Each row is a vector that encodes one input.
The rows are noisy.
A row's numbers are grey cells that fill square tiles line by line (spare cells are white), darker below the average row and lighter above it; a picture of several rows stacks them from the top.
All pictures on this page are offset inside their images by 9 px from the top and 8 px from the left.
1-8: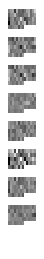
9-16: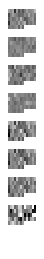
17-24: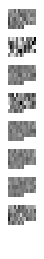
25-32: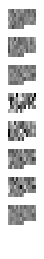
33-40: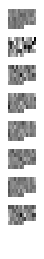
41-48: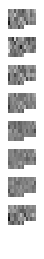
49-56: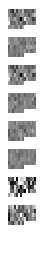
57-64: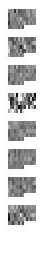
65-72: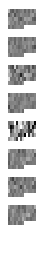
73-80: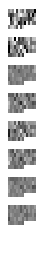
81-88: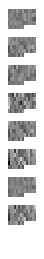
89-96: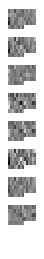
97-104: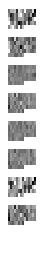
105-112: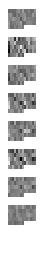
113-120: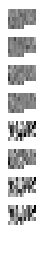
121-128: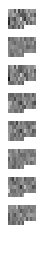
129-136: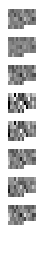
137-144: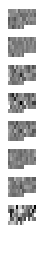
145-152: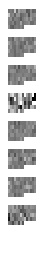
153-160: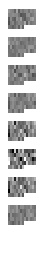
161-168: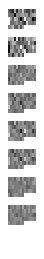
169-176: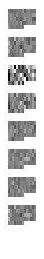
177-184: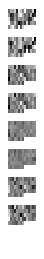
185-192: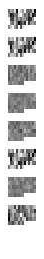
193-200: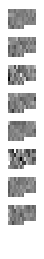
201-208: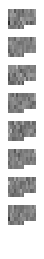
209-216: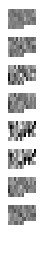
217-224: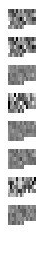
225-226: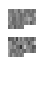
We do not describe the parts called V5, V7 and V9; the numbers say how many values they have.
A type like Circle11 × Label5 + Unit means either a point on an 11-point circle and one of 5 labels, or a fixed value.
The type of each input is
Bool × V5 + List2(Line6) × V7 × V9.
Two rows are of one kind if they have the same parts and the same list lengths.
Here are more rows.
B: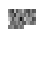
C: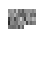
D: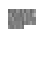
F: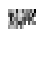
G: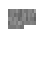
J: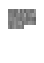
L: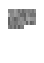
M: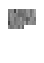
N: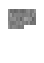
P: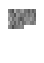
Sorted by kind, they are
B, C, L, P
D, J, M, N
F
G

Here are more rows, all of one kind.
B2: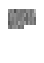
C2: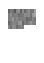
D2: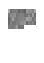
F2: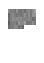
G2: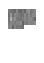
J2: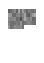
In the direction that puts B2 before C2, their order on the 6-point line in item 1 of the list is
D2, F2, B2, C2, J2, G2.
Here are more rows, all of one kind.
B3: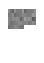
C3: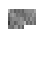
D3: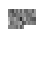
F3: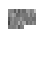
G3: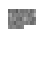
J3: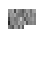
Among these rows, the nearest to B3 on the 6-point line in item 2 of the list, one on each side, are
F3 and J3.
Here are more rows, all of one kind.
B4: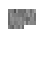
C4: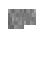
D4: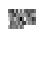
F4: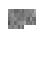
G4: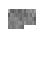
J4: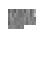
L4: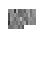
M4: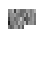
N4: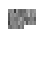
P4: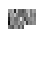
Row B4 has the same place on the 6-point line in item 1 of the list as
J4 and L4.
